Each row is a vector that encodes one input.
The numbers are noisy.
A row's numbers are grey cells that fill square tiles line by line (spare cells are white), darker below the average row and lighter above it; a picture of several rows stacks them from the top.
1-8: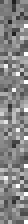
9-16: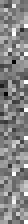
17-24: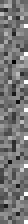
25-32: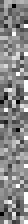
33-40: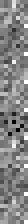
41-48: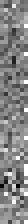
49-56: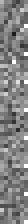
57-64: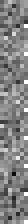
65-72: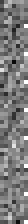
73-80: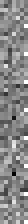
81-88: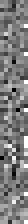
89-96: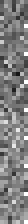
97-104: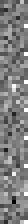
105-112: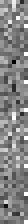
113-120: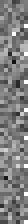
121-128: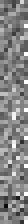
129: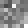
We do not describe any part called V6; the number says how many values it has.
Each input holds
a list of up to two items, each a true/false value and a value of V6.
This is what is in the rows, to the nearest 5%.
All of them are lists of up to two items, each a true/false value and a value of V6: about 5% are empty, 40% hold one and 60% two.
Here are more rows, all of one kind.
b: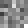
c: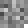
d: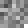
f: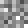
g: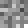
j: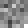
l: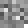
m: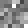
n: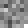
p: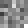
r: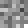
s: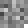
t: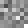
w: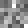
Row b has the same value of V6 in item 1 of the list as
c, l, p and s.
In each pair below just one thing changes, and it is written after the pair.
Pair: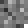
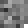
the value of V6 in item 2 of the list
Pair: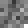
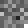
the true/false value in item 1 of the list
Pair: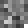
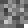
the value of V6 in item 2 of the list
